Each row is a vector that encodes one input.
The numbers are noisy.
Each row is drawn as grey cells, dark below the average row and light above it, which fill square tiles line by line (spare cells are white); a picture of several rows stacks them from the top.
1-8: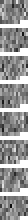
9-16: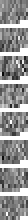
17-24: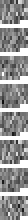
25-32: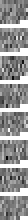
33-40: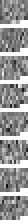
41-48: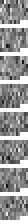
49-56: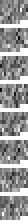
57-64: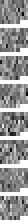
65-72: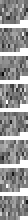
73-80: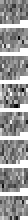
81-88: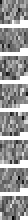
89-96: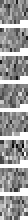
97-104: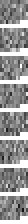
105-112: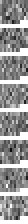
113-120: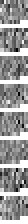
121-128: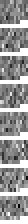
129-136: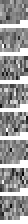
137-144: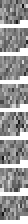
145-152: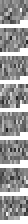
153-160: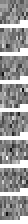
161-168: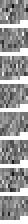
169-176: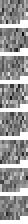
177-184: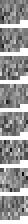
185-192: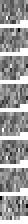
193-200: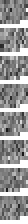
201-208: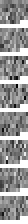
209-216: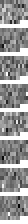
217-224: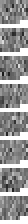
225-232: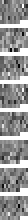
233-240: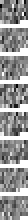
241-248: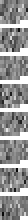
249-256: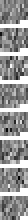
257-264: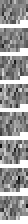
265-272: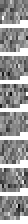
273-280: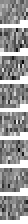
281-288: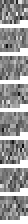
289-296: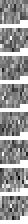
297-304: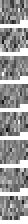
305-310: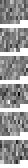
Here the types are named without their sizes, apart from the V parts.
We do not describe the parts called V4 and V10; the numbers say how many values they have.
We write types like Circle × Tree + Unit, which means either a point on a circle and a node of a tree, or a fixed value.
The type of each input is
Label + (Line + V4) × (Line + V10).
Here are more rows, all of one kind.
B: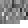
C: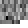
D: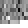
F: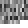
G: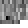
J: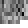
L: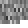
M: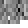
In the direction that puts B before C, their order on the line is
M, J, D, L, B, F, C, G.
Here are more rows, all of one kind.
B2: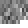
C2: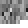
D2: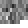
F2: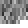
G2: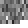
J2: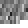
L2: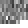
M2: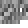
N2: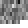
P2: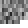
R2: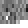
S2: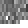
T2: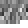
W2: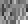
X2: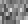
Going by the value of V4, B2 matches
F2, L2, S2 and W2.
